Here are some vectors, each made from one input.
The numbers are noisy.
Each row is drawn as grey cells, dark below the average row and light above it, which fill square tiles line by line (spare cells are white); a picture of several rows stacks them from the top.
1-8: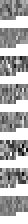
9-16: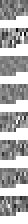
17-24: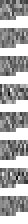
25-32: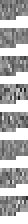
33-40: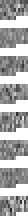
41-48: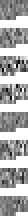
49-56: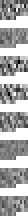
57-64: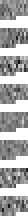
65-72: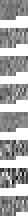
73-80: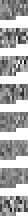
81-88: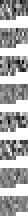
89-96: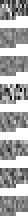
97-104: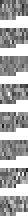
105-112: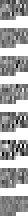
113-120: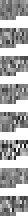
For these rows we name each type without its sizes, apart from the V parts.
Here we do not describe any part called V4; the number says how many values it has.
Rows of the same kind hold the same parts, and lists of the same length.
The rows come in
4 kinds.
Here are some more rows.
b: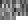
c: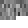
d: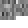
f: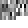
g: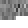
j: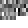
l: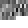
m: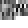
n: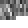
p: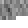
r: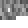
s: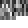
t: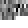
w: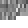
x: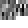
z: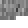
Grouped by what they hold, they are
b, c, s
d, f, r, z
g, l, m, n, p, t, w, x
j

